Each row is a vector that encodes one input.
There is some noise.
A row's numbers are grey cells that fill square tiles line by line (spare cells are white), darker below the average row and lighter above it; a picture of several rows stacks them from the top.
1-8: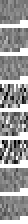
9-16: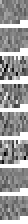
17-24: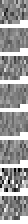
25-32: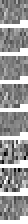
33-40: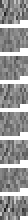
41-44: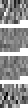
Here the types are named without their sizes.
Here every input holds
a list of points on a line.
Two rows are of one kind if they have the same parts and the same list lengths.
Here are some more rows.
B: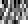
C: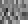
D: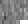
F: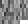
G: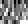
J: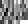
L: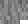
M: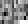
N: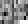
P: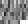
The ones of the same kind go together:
B, C, J
D, F, G, L, P
M, N

